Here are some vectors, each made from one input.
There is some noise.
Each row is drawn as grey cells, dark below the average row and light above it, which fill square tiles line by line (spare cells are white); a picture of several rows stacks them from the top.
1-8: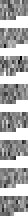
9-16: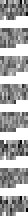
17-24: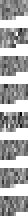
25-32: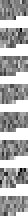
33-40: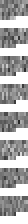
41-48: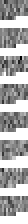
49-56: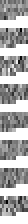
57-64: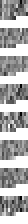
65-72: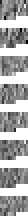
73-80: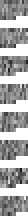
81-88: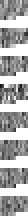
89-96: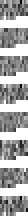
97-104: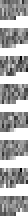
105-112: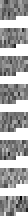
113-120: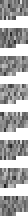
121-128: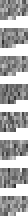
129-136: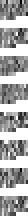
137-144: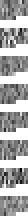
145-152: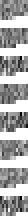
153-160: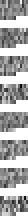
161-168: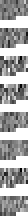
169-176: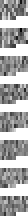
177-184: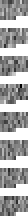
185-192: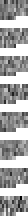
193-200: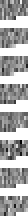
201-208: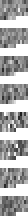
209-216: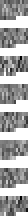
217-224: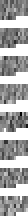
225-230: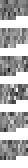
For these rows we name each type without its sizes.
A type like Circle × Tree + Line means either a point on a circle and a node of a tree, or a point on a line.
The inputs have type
Bool × Bool × Bool × Tree × Tree.
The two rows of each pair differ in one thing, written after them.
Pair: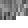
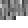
the node of one of the two trees
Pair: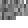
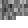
the node of one of the two trees
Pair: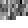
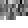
the node of one of the two trees
